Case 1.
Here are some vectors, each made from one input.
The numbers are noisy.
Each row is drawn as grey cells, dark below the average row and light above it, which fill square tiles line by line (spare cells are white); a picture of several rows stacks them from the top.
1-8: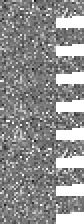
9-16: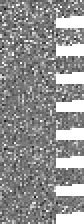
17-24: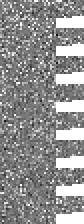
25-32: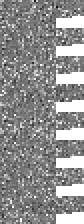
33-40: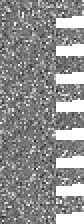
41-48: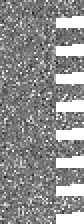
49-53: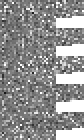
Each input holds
one of 5 labels.
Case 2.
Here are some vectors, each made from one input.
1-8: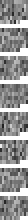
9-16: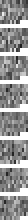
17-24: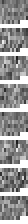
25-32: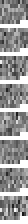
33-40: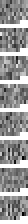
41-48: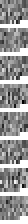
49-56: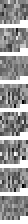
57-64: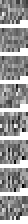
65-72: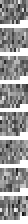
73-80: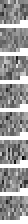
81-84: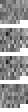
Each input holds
a node of a 14-node tree.
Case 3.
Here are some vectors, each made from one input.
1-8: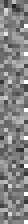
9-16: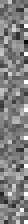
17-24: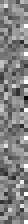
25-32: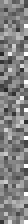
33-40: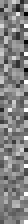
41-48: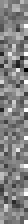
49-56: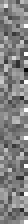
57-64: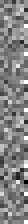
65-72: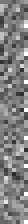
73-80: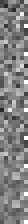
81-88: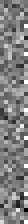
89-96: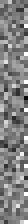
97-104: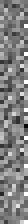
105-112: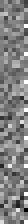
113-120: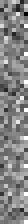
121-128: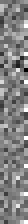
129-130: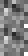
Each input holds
a node of an 18-node tree.
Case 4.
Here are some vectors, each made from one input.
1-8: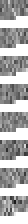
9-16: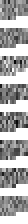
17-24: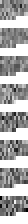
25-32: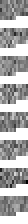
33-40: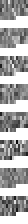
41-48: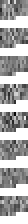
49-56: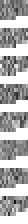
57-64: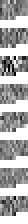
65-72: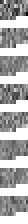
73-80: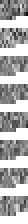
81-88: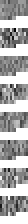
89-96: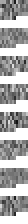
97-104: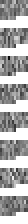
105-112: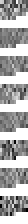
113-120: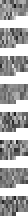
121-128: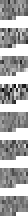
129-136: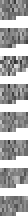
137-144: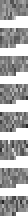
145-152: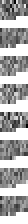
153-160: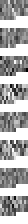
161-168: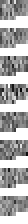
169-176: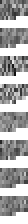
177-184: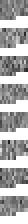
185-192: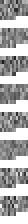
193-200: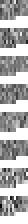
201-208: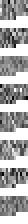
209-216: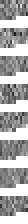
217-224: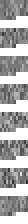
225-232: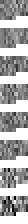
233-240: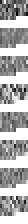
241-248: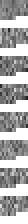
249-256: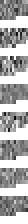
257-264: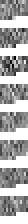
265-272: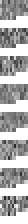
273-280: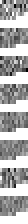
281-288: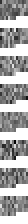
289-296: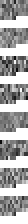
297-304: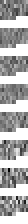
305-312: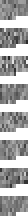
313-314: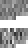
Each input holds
one of 4 labels.
